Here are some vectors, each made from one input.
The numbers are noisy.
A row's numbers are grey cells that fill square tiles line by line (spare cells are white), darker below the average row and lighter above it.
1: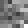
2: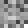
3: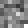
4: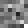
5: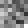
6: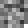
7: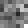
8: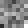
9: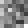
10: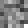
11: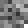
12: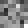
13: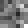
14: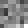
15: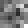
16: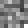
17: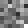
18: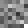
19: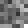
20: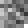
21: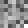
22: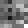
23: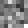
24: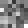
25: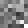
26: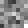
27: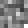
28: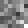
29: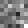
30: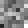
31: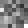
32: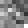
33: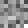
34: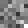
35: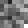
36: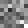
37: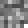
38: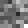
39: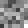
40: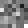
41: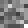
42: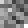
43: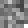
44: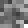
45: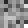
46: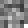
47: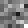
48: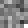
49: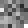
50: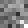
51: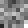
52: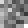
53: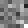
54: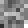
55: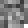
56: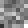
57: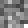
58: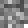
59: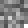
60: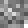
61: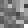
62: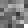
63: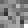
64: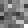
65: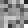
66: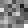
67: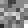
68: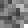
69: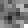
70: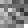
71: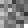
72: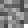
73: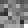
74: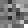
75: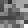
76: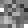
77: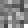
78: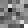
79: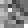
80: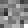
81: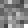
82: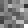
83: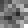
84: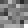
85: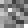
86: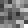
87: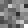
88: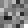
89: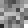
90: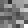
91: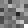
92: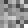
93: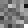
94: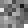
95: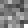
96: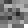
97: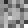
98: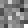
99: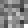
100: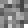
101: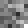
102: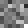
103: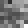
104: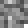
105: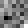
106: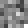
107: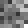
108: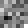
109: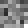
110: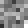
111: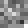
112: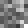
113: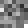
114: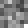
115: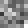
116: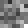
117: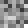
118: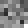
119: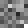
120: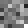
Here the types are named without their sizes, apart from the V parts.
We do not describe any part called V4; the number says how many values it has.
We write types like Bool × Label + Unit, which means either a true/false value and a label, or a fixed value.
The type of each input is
Bool × V4 + Label.
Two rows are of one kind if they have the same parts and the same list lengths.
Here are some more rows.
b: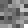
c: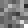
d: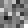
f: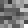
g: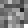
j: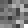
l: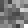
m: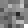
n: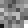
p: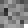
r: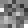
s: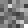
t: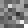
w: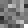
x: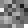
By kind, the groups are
b, c, f, j, l, m, s, t, w
d, g, n, p, r, x

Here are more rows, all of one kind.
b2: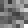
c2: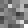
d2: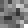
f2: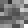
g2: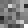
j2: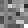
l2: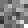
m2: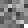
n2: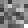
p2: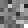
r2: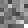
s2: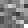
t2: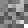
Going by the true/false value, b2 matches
d2 and f2.
